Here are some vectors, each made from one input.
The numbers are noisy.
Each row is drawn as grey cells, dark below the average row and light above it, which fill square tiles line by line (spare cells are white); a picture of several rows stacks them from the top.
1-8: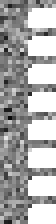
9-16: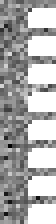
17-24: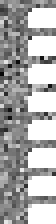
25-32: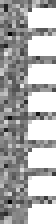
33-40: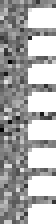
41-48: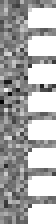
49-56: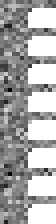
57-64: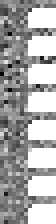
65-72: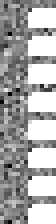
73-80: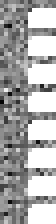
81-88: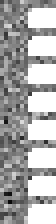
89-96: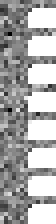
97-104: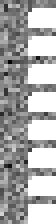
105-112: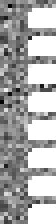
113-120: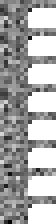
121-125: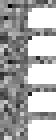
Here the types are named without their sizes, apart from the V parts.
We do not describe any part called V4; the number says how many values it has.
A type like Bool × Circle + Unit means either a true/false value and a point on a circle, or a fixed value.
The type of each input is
Bool × V4 × V4 + List(Line).
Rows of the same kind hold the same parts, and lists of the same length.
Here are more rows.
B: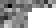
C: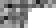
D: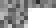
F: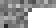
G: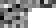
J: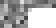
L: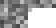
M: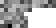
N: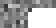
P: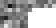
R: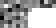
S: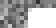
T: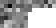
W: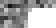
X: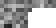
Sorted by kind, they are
B, C, P, T, W
D, J, L, S
F, M, N, X
G, R

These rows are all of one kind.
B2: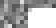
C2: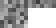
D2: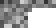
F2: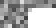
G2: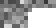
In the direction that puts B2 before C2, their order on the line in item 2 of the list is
G2, D2, F2, B2, C2.
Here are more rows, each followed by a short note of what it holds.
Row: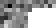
a list of one item
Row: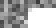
a list of two items
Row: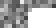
a list of two items
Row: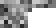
a true/false value and two values of V4
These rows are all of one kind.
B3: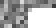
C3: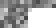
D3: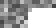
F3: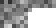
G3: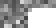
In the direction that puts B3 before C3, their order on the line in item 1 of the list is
F3, G3, B3, C3, D3.
